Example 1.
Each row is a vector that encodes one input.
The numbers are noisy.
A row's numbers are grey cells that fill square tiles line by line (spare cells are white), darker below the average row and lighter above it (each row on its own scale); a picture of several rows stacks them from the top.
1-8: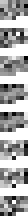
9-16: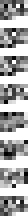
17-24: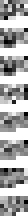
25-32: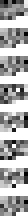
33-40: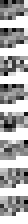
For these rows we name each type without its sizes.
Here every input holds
a point on a circle.
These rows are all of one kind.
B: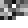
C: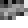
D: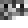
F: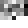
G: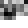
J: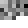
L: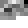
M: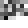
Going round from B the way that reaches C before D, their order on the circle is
B, C, D, M, G, L, F, J.
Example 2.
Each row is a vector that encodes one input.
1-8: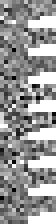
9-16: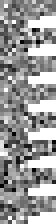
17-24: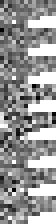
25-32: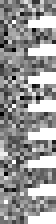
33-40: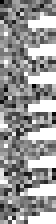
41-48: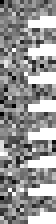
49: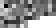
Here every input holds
one of 5 labels.
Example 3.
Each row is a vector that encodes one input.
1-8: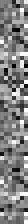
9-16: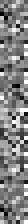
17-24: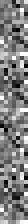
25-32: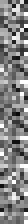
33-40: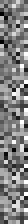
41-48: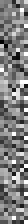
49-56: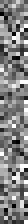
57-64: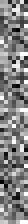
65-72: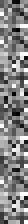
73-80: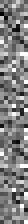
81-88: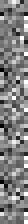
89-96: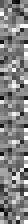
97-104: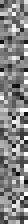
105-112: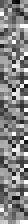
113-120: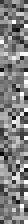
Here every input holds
one of 8 labels.
